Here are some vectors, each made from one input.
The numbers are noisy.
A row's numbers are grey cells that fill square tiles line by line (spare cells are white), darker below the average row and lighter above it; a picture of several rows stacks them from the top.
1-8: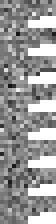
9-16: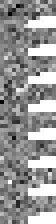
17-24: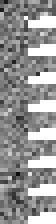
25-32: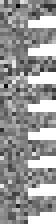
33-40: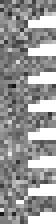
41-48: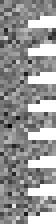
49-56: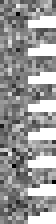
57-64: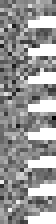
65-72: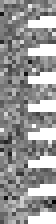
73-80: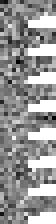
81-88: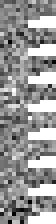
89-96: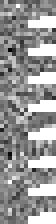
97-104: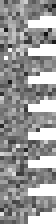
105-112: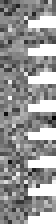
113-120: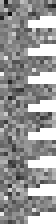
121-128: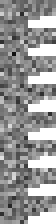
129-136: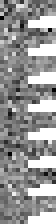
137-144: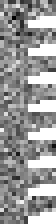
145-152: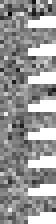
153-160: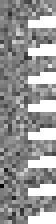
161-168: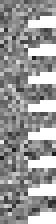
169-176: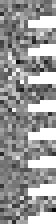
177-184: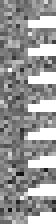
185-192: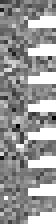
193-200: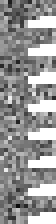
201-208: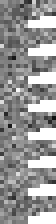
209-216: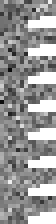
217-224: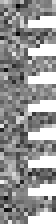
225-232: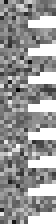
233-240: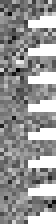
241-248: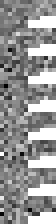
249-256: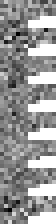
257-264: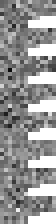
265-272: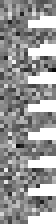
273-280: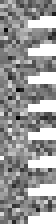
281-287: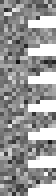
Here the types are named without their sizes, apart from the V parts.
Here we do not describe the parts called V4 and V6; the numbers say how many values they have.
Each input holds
a point on a line and a value of V6, together with either four true/false values, or a value of V4.
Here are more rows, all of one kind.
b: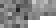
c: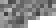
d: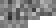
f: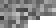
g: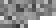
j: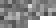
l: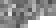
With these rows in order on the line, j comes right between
c and f.
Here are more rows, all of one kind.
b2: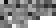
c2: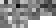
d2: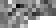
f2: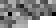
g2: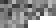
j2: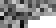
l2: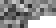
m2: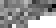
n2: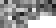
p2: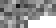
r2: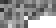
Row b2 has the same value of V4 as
c2, m2 and n2.
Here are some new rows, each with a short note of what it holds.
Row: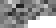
a point on a line, a value of V4 and a value of V6
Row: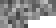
a point on a line, four true/false values and a value of V6
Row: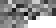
a point on a line, a value of V4 and a value of V6
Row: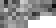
a point on a line, a value of V4 and a value of V6
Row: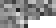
a point on a line, four true/false values and a value of V6
